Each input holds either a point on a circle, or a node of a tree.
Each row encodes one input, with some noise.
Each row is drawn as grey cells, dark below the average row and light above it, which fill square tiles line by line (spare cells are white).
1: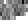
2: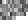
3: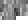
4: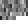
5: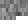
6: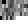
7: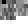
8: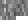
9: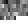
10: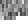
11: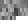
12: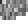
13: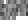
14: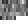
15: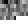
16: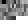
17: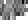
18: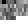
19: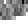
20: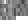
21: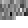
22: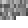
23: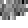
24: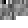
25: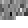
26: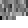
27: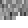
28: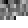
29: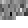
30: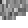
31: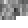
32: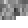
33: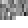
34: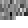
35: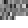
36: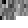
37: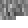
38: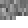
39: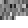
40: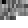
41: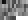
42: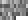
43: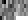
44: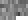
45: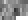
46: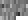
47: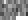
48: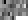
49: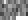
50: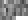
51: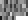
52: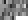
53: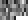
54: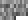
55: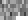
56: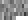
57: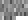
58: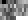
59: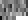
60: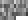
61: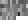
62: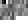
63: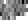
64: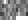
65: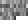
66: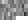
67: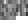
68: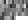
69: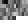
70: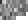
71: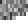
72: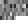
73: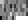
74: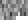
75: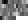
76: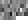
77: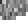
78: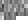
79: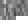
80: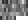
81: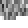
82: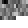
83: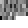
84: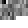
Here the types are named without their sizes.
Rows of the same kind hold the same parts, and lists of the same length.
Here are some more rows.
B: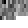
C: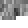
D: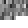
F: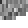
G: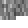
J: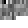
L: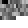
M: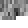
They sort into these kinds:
B, D, J, L
C, F, G, M

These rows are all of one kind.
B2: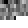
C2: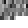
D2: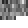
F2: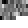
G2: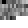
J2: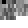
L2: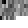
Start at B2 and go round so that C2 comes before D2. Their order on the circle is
B2, F2, G2, J2, L2, C2, D2.
